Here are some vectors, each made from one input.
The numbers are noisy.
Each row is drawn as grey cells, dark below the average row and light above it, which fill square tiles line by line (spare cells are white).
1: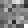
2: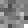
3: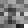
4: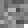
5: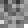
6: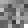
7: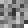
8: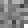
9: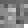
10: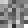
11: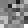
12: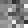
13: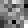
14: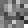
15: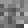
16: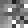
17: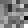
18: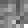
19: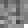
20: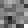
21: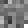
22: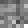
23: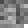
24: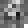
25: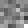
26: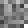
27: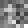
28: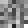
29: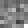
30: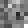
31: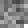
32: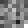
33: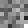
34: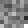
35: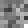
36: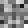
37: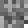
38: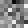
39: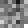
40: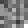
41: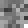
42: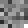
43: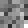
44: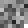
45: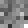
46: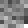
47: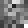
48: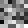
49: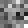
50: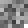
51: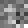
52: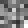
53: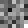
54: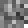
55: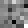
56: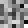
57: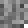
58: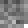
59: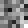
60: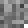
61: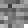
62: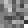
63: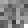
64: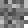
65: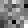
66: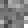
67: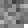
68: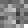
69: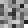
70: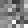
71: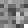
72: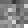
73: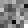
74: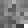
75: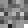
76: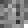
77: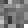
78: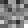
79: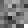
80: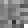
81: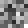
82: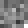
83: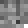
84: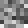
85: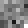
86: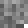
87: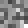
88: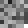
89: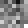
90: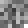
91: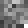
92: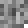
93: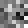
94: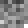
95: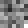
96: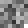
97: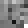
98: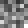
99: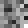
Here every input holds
either a point on a 5-point line, or a point on a 6-point line, or a point on a 7-point line.
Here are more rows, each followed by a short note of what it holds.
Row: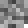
a point on a 6-point line
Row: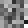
a point on a 7-point line
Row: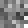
a point on a 7-point line
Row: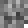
a point on a 7-point line
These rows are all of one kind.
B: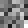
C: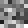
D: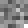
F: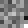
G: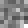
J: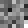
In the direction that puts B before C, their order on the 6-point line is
G, D, B, J, F, C.
